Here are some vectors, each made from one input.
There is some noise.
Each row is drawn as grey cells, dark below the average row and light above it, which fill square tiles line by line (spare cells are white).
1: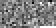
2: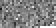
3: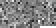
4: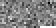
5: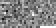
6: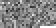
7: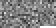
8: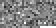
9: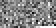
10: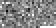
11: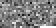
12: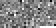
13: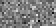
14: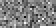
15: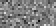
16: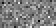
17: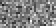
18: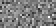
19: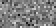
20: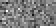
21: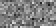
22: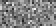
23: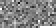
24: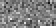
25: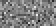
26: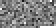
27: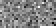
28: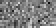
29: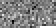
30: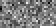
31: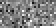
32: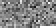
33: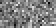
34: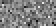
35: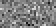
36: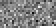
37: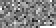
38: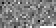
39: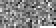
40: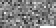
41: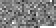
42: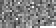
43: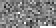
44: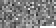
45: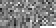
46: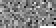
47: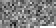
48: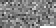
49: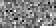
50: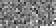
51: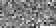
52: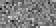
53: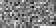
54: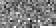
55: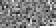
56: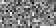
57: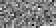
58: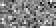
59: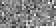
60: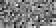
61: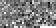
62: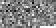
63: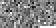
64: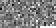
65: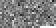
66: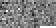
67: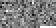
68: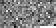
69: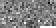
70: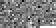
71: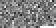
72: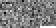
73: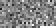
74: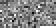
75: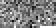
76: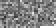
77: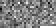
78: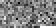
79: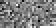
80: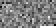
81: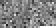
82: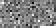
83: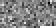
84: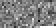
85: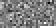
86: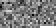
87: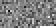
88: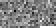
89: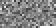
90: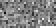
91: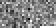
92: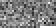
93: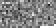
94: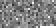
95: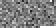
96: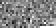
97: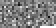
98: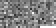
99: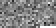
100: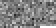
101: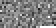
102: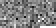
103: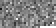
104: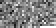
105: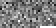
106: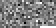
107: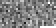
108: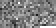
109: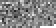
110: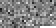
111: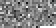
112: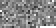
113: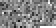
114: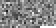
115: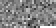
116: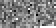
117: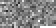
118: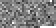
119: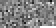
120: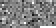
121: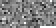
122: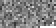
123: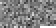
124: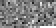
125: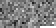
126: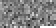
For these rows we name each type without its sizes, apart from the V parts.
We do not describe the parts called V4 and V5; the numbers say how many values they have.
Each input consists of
a point on a circle and a value of V4, together with either three true/false values, or a value of V5.
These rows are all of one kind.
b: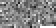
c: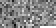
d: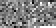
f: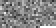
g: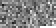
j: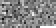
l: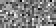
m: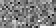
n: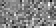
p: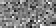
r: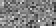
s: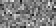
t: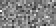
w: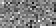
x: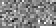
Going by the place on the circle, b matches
p, r, w and x.
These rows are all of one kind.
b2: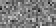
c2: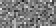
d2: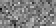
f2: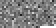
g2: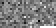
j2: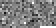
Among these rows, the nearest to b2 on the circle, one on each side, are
d2 and j2.
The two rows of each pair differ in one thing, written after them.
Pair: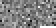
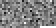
the value of V4
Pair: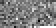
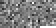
the value of V4
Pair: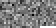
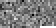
one of the three true/false values
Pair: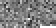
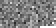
the place on the circle
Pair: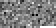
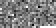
the place on the circle
